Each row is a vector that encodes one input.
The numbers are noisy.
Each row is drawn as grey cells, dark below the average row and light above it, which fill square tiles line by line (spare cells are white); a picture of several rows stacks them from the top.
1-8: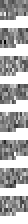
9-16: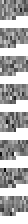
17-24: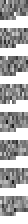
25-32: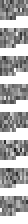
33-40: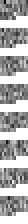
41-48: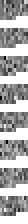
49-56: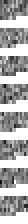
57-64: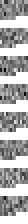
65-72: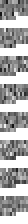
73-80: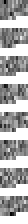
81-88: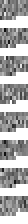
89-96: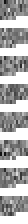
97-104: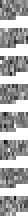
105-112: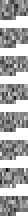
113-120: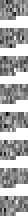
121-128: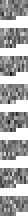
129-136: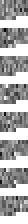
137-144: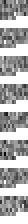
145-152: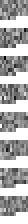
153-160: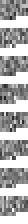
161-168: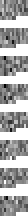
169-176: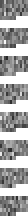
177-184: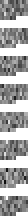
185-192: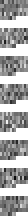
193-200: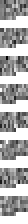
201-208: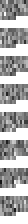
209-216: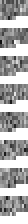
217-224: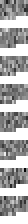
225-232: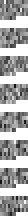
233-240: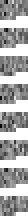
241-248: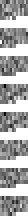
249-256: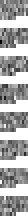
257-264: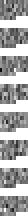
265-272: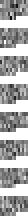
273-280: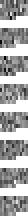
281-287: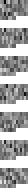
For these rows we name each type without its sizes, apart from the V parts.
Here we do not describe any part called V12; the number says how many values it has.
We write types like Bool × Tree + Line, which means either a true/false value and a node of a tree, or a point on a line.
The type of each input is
Bool × Bool × Bool × Bool × (Circle + V12).
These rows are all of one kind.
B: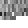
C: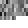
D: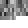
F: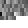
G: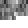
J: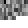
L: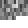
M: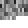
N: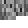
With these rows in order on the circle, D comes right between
C and F.
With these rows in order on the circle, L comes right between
J and N.
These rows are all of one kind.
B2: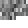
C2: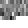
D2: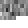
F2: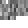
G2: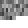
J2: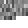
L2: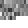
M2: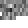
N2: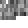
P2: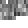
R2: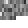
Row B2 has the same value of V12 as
L2, M2 and R2.
